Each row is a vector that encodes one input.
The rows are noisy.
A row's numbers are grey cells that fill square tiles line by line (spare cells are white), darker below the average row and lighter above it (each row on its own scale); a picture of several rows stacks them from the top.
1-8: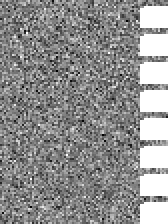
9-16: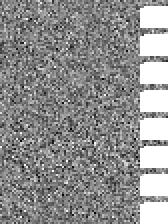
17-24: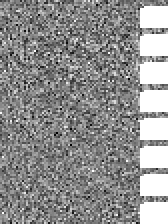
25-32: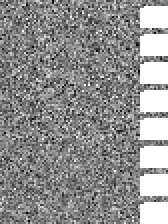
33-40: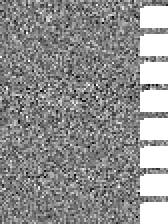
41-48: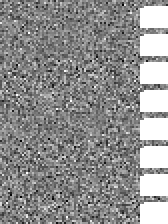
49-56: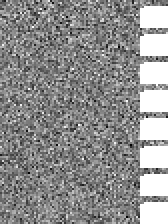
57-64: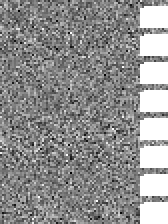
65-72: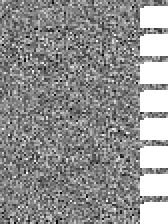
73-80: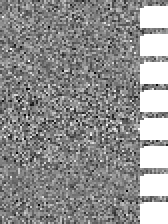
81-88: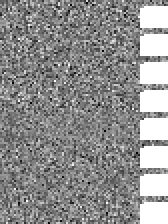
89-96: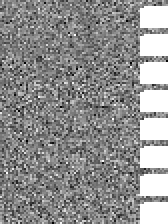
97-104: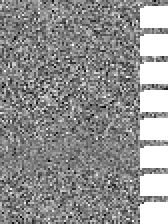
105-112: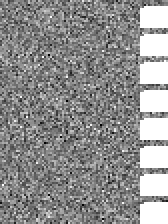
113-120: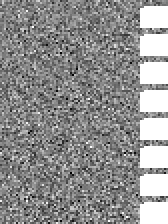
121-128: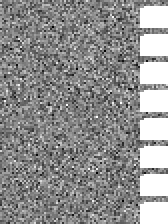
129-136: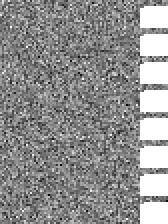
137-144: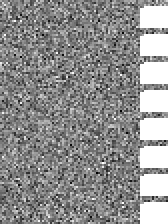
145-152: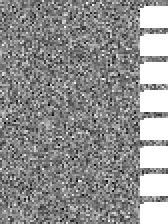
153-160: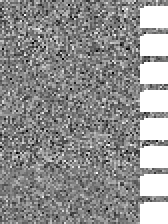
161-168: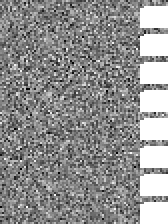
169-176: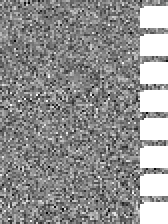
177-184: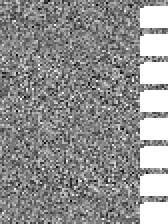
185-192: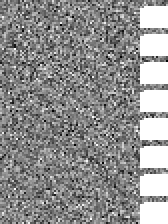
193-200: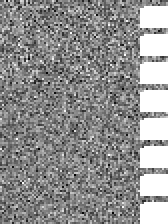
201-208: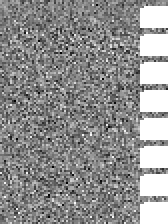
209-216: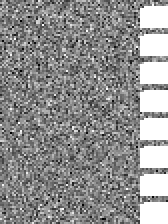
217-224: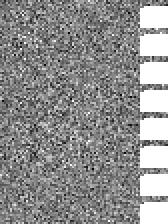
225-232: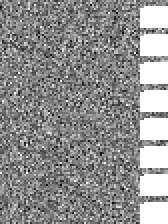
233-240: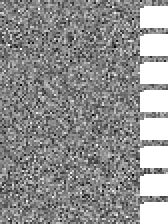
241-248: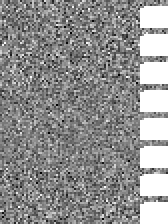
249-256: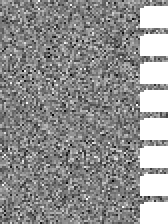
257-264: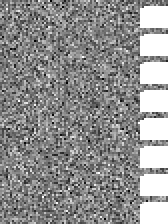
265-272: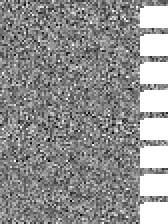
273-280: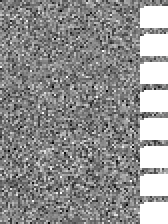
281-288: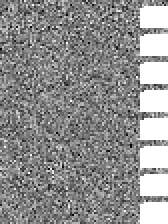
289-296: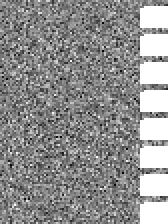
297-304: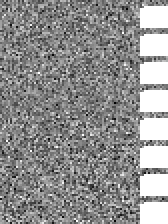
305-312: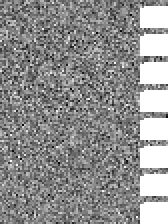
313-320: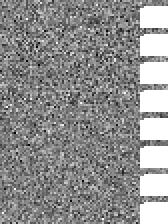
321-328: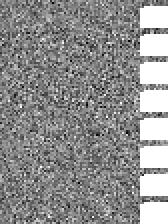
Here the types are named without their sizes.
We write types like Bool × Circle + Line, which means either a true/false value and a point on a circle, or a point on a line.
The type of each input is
Line + List(Circle).
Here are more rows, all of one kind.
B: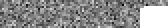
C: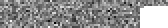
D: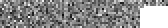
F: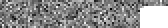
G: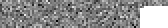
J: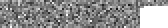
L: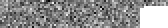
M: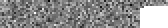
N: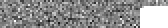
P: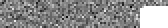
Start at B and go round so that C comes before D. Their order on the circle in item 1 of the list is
B, L, M, C, J, N, D, G, P, F.
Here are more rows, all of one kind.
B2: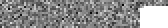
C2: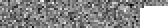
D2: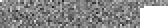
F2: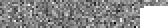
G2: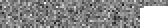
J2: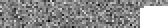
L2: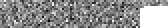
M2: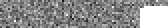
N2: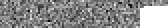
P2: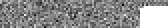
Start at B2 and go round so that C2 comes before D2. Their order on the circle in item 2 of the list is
B2, P2, N2, F2, G2, J2, L2, C2, D2, M2.
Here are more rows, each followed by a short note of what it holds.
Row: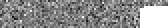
a list of two items
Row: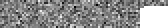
a list of one item
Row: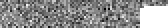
a point on a line
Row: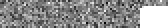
a list of two items
